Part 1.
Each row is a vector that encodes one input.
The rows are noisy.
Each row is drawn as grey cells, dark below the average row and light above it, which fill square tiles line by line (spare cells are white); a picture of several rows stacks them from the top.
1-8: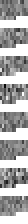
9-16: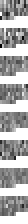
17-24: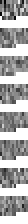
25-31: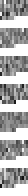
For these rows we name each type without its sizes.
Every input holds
a point on each of two lines.
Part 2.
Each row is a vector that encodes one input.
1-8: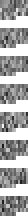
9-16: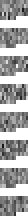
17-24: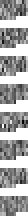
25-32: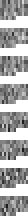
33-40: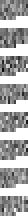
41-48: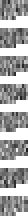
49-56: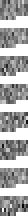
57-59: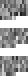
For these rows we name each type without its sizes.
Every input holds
a label.
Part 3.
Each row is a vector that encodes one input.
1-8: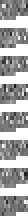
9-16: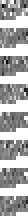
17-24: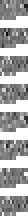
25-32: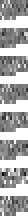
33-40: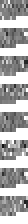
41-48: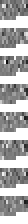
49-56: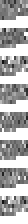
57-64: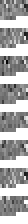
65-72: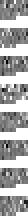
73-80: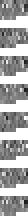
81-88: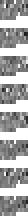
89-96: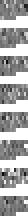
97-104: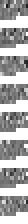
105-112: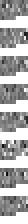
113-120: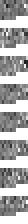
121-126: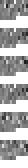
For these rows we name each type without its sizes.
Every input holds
either a fixed value, or four true/false values.
